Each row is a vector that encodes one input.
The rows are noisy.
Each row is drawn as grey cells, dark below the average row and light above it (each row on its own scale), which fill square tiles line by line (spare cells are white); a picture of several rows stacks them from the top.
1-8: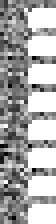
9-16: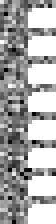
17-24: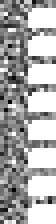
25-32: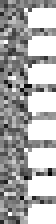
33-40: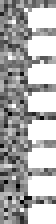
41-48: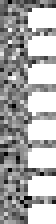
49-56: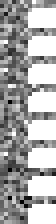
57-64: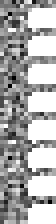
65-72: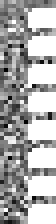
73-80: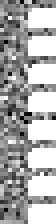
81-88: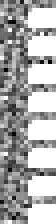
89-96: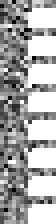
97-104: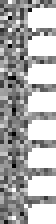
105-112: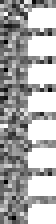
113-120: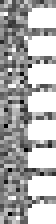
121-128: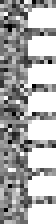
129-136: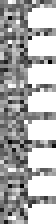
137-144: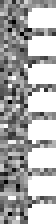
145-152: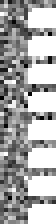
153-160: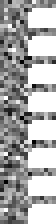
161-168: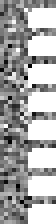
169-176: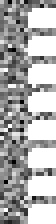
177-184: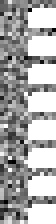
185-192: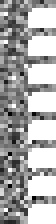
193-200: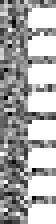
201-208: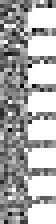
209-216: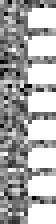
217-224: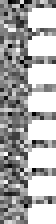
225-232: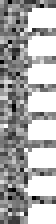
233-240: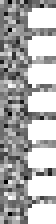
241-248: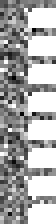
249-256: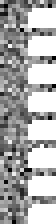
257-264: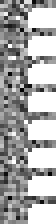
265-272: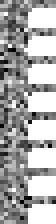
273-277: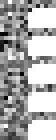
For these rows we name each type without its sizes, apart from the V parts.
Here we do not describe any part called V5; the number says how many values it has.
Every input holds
a list of items, each a true/false value and a value of V5.
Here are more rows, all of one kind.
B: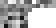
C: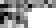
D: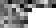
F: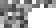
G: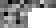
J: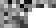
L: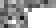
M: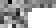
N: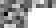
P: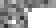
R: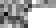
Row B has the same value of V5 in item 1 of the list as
F, L and P.
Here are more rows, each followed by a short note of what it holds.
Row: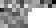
the empty list
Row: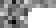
a list of one item
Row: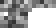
a list of one item
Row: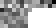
the empty list
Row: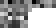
a list of one item
